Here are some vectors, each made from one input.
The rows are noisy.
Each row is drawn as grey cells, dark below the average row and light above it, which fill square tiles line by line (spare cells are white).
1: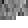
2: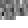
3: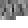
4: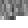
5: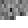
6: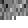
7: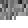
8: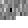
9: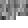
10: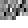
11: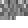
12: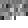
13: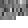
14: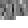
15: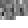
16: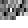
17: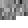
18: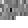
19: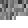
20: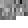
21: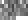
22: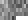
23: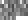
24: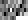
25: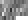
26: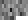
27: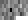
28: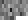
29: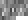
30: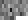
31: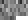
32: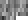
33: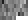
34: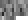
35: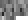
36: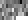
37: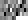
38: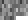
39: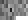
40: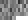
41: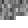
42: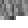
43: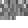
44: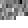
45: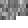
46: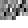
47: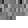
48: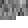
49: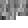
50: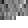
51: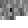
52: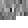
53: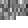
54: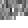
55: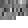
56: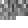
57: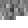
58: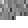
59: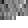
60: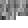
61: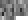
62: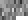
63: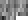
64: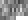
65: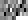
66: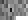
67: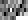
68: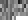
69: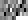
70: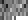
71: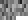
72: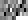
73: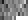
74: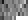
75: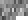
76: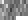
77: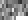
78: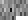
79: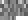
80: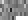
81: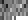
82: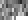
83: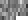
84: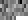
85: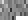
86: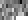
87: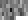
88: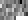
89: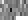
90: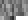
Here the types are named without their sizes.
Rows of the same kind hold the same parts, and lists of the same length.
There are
4 kinds of row.
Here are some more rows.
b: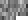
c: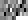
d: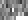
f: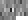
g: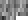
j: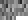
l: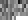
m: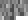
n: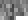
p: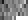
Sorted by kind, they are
b, g, p
c
d, f, j
l, m, n

